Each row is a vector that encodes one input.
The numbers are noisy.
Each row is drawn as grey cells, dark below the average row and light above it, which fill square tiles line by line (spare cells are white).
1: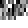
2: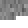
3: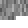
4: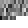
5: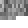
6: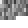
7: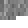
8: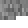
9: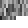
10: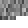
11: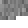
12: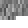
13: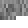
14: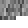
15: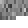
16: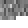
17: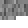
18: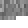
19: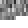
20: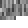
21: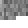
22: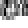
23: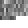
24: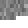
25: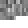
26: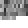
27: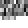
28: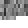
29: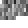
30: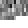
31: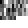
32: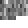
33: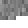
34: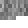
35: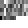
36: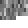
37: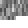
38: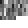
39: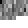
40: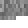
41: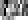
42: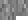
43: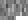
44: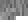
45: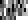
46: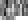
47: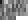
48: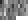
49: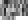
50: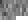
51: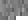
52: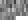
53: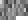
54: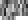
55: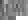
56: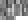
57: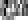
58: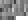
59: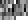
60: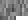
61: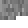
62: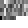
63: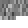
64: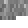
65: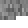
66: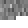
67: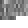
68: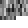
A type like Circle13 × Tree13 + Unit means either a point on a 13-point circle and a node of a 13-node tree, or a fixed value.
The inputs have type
Line7 + Line9.
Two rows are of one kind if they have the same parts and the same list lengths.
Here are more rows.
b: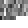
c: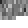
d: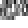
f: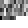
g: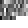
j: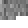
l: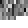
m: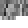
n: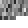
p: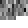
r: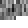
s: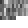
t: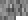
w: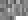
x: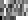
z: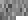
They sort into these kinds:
b, c, d, f, g, l, m, p, s, w, x
j, n, r, t, z

